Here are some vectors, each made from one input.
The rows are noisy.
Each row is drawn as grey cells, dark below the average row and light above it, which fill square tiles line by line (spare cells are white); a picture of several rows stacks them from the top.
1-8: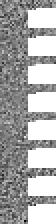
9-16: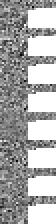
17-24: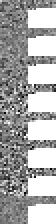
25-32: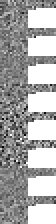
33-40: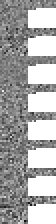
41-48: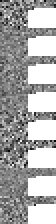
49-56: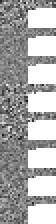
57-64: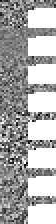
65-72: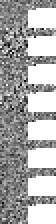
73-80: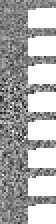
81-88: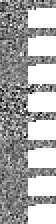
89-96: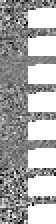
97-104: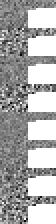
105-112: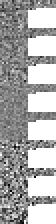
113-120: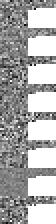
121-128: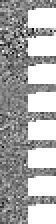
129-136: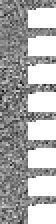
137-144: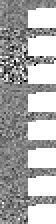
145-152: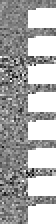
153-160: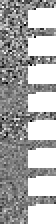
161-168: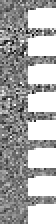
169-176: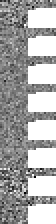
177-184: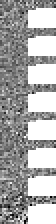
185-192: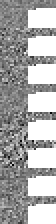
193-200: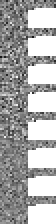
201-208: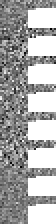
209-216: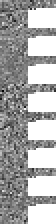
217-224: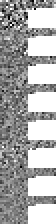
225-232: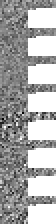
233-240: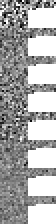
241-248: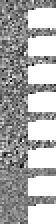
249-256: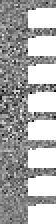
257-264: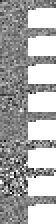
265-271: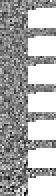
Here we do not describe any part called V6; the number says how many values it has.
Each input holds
three true/false values, together with either a point on an 8-point circle and a node of a 10-node tree, or a list of up to three values of V6.
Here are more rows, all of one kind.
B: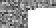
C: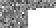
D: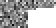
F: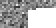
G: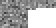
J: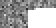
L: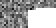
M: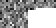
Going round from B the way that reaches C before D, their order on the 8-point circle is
B, L, G, J, C, M, D, F.
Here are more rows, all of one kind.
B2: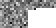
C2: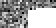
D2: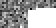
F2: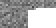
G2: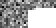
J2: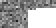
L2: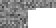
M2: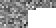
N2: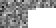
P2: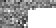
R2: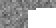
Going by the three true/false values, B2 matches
C2 and M2.
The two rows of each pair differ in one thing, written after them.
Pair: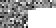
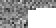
the place on the 8-point circle
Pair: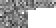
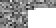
the place on the 8-point circle
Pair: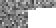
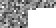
the place on the 8-point circle
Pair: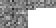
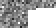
the place on the 8-point circle
